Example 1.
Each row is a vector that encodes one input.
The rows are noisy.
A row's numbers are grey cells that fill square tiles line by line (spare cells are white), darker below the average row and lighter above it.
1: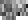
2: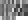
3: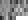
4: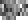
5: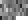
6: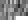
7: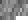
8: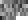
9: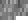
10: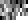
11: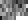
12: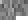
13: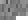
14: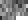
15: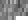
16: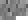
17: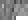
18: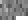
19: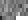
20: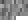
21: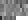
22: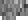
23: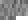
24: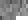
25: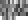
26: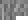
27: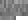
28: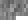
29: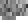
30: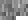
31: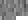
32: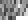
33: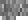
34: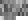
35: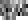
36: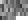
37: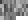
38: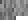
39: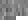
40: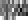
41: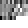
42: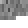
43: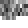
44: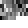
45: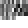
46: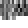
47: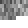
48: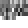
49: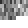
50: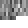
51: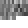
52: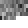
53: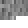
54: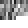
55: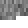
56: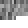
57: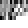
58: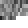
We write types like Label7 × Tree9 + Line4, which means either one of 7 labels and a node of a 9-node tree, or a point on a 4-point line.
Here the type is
Label12.
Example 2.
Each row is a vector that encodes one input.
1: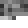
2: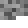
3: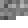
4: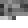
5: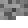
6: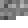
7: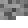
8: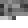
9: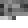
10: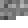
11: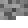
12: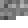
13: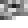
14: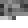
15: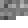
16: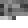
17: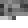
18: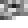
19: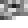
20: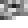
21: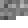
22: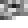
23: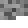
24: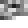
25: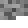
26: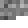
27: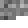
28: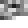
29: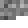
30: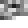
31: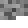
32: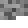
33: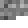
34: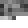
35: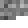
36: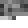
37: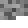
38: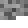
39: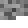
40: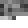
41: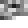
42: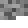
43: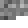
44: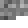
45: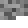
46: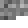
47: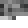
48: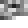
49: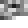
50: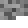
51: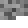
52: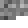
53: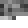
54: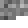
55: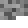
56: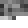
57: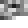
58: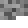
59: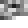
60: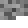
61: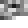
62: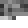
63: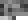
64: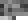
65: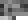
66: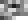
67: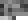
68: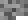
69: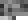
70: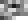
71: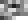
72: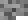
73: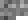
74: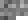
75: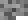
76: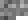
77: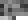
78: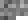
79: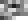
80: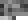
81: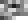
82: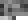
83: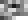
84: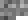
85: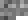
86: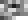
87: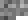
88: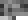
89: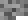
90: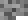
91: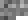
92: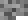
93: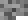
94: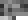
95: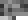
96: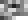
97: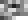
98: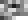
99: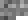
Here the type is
Line4.
